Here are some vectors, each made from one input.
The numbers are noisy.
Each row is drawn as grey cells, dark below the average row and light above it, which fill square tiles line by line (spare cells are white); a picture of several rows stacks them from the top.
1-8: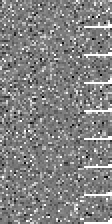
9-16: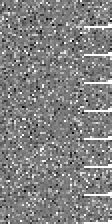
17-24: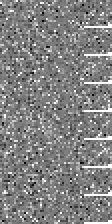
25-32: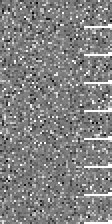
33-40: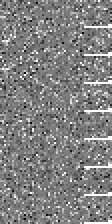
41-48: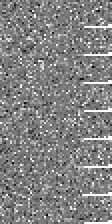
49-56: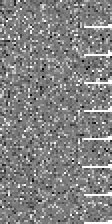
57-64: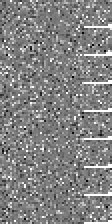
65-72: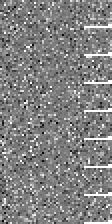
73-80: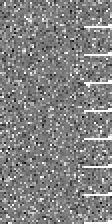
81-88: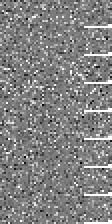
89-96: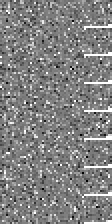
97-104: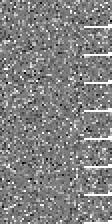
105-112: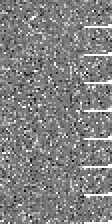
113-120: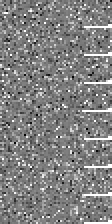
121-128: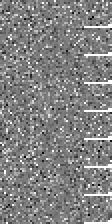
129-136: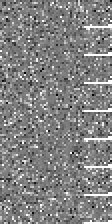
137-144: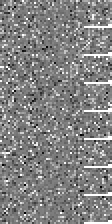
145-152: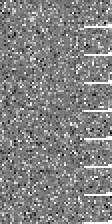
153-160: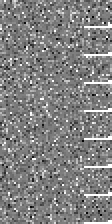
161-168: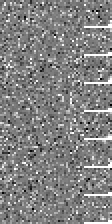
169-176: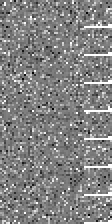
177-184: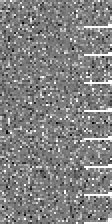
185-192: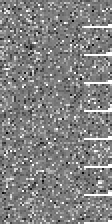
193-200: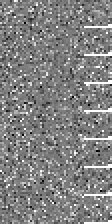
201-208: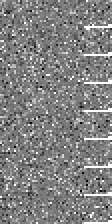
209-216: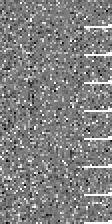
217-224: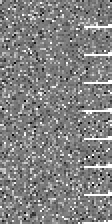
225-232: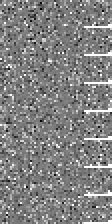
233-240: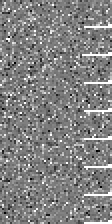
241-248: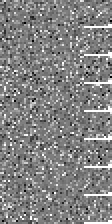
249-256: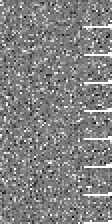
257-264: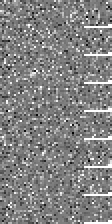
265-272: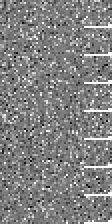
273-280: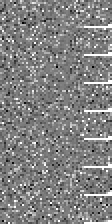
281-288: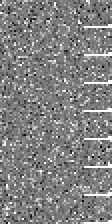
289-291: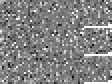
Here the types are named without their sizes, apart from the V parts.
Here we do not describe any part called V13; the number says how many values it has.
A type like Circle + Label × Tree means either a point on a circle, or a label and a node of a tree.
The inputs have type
Circle × Circle × V13.
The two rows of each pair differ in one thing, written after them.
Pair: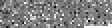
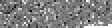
the place on one of the two circles
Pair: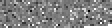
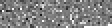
the value of V13
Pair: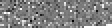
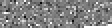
the value of V13
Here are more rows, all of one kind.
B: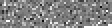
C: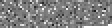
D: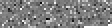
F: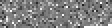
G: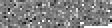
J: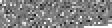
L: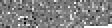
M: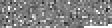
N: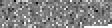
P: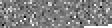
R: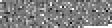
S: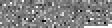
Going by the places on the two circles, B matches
J and S.
